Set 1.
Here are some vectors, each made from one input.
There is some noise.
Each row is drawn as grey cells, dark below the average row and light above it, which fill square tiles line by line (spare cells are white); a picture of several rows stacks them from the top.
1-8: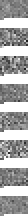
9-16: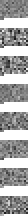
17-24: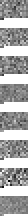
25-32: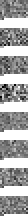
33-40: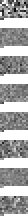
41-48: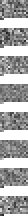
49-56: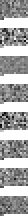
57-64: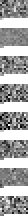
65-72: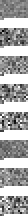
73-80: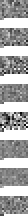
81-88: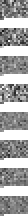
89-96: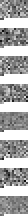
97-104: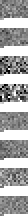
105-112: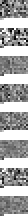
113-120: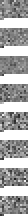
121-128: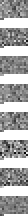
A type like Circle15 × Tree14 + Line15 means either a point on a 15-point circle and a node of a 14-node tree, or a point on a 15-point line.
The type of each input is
Circle5 × Tree10 × (Tree10 + Unit).
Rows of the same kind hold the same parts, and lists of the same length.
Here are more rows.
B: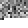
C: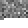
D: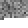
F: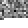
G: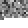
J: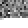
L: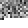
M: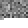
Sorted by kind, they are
B, C, D, F, G, L
J, M

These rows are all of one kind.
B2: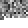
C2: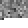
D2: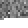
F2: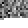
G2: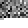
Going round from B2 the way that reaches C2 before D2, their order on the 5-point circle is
B2, F2, C2, G2, D2.
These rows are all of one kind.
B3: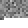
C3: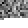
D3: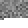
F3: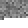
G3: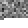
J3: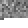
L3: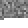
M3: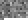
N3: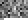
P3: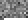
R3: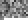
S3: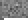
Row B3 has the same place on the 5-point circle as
N3 and R3.
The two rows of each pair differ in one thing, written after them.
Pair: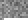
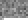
the node of the tree
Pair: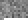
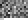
the place on the 5-point circle
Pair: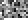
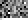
the node of the tree
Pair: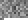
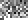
the place on the 5-point circle
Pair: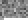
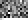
the place on the 5-point circle
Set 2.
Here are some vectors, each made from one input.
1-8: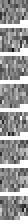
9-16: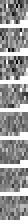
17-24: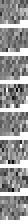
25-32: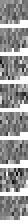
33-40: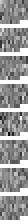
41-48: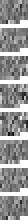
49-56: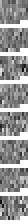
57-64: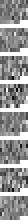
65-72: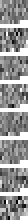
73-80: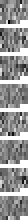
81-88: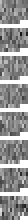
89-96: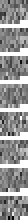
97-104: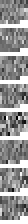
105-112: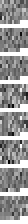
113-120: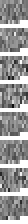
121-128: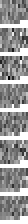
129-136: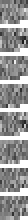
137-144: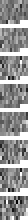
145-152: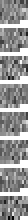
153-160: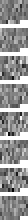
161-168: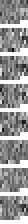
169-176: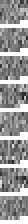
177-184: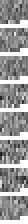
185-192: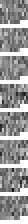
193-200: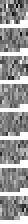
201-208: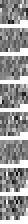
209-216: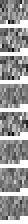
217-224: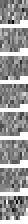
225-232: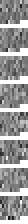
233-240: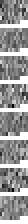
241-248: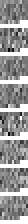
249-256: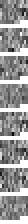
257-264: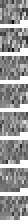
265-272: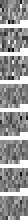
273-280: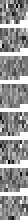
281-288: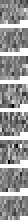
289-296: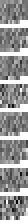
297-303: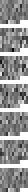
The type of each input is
Bool × List2(Line11).
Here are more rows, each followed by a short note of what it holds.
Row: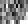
a true/false value, together with the empty list
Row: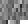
a true/false value, together with a list of one item
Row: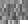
a true/false value, together with a list of one item
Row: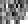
a true/false value, together with the empty list
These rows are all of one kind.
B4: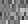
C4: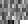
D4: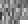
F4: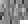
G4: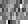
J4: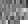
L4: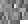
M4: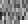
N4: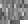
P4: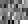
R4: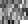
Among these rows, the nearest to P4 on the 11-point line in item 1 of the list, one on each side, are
C4 and N4.
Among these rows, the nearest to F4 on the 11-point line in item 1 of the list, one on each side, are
D4 and R4.
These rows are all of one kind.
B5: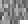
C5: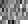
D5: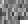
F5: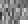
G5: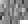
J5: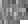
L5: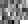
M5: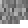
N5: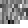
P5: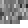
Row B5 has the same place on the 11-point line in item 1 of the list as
G5, M5 and N5.
